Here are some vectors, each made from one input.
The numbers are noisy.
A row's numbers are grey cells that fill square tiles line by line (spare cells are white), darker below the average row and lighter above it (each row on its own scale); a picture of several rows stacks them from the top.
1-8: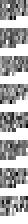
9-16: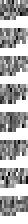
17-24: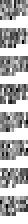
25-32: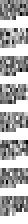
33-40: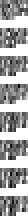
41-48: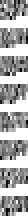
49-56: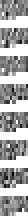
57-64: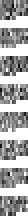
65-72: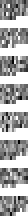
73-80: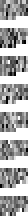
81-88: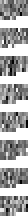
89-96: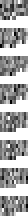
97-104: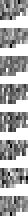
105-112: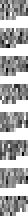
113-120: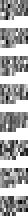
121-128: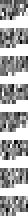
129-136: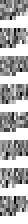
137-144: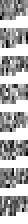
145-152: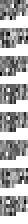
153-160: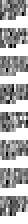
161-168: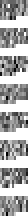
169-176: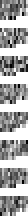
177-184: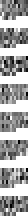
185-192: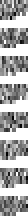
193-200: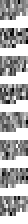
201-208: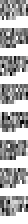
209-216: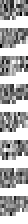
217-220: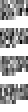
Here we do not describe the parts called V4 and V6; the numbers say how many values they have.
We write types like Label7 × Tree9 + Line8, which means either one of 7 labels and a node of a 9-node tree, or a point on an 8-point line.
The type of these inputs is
(Bool × V4 × V6 + Label7) × (Tree7 + Unit).
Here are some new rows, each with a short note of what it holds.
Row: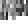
a node of a 7-node tree, a true/false value, a value of V4 and a value of V6
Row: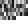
one of 7 labels and a node of a 7-node tree
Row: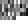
one of 7 labels and a node of a 7-node tree
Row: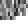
a true/false value, a value of V4 and a value of V6
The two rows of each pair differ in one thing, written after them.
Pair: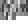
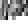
the node of the tree
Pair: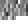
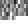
the value of V6
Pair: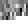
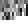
the value of V4
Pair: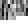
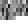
the value of V4
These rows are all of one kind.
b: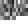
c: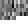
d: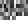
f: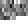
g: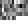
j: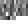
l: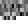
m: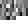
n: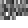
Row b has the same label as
f, j and n.
